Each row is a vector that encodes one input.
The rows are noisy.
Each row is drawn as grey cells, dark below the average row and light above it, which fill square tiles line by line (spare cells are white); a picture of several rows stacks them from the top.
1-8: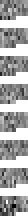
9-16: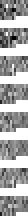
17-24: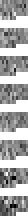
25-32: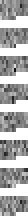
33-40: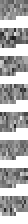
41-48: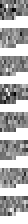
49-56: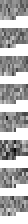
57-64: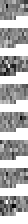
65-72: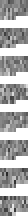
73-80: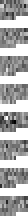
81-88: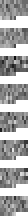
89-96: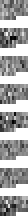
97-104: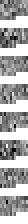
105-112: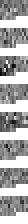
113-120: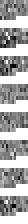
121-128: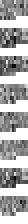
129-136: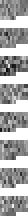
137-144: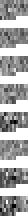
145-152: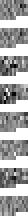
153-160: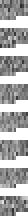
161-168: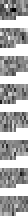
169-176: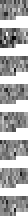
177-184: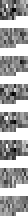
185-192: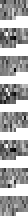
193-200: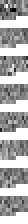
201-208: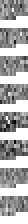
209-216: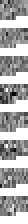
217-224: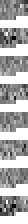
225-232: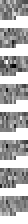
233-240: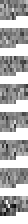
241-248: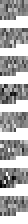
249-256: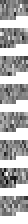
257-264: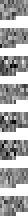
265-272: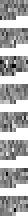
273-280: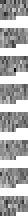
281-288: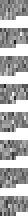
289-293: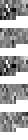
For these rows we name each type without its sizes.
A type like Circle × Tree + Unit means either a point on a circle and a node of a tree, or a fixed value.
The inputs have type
((Bool × Bool × Bool × Bool + Tree) × Tree + Line) × Line.
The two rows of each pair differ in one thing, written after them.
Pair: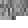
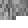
one of the four true/false values
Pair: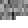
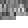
the place on the line
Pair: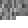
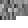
the place on the line
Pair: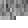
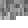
the node of the tree
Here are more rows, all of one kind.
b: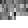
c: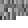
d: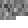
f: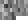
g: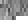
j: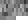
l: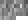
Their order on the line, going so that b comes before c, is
b, j, l, g, d, f, c.
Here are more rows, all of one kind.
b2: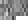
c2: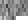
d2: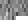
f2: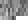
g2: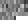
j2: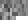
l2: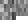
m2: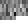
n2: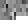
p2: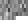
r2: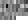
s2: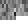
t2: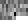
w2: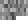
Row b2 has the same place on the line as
c2, d2, f2 and p2.
